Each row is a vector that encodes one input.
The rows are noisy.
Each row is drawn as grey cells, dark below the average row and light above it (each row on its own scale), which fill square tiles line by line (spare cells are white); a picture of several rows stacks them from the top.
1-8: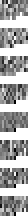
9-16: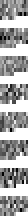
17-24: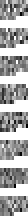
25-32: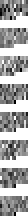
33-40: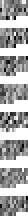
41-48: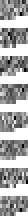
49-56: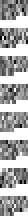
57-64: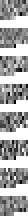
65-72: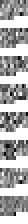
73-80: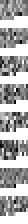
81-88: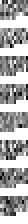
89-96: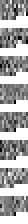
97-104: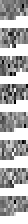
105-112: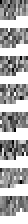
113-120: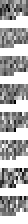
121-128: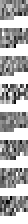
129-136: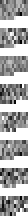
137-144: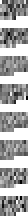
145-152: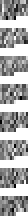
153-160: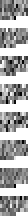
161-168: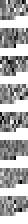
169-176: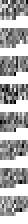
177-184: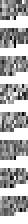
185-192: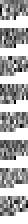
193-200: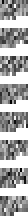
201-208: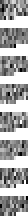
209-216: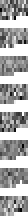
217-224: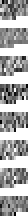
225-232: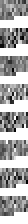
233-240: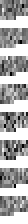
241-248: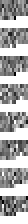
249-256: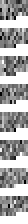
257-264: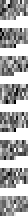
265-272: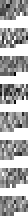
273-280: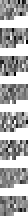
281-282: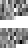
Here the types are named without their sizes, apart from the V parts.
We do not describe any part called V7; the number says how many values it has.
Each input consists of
a node of a tree and a value of V7, together with either a point on a circle and a true/false value, or a point on a line.
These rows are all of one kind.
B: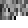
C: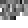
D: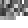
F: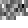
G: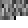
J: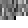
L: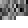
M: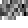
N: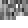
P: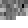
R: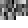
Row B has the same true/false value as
G, J, L and R.
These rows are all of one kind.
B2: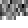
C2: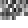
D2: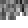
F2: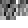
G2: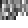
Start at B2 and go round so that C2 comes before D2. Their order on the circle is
B2, C2, G2, D2, F2.
